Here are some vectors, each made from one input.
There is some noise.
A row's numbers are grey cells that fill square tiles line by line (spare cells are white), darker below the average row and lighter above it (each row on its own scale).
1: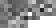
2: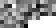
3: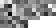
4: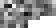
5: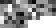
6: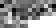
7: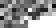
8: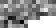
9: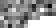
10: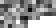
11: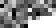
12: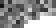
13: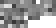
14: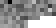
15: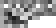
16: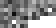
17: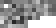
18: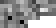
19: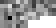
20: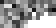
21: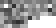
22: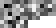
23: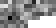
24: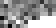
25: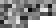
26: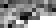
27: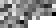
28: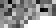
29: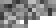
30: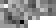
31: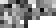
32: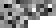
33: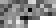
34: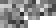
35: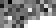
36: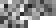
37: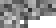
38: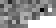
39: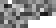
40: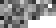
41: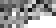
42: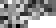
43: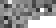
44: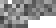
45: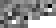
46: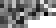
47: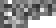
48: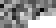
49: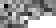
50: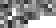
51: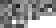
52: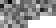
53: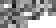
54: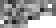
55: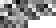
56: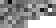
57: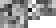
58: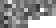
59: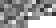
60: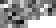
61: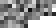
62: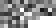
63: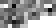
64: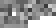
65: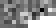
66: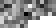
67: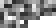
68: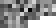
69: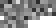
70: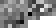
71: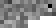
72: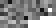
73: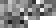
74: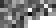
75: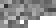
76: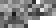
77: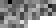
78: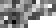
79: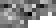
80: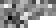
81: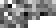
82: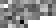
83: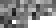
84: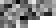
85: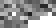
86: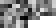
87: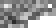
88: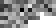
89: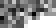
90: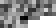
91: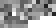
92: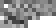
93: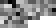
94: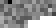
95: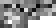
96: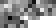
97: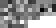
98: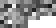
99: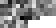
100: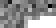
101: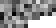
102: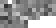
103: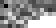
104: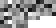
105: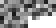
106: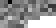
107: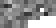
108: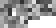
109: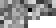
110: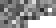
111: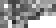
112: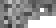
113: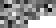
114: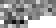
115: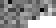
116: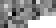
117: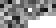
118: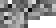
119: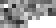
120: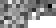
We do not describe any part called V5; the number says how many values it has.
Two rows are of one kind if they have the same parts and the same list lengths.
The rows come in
2 kinds.
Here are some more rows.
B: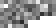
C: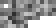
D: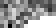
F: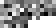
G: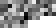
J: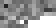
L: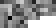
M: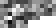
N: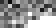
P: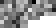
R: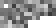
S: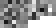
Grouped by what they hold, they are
B, C, L, N, P, R, S
D, F, G, J, M

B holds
a point on a 4-point line, a true/false value and a value of V5.
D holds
a point on each of two 4-point lines.
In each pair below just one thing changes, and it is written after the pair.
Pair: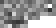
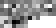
the place on the 4-point line
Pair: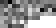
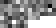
the place on the 4-point line
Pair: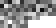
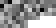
the place on the 4-point line
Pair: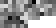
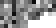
the value of V5
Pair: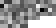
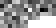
the place on the 4-point line
